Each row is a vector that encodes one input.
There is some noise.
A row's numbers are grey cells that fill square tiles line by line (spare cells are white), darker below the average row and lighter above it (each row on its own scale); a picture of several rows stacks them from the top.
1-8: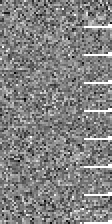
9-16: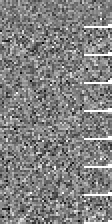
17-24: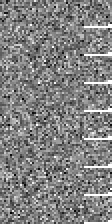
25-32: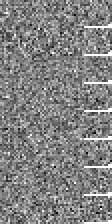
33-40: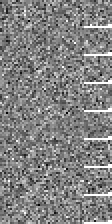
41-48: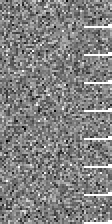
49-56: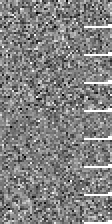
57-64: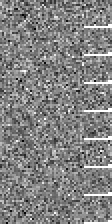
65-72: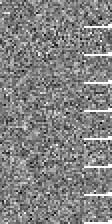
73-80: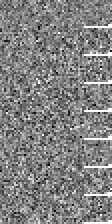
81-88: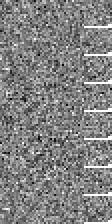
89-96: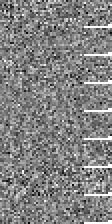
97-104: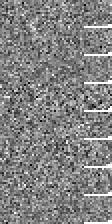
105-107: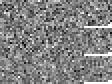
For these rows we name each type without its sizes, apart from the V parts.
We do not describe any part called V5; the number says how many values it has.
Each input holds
a point on a line, together with either a point on a line, or two values of V5.
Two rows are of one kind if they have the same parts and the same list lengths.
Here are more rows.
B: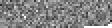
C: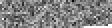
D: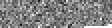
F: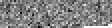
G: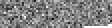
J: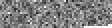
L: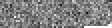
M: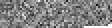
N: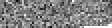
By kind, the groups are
B, F, G, L, M
C, D, J, N

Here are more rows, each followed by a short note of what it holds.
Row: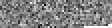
a point on a line and two values of V5
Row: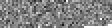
a point on each of two lines
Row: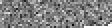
a point on each of two lines
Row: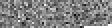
a point on a line and two values of V5
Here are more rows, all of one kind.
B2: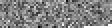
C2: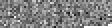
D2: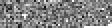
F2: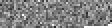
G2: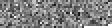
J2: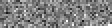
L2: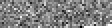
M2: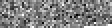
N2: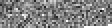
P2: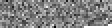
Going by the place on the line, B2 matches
C2, G2, J2 and N2.
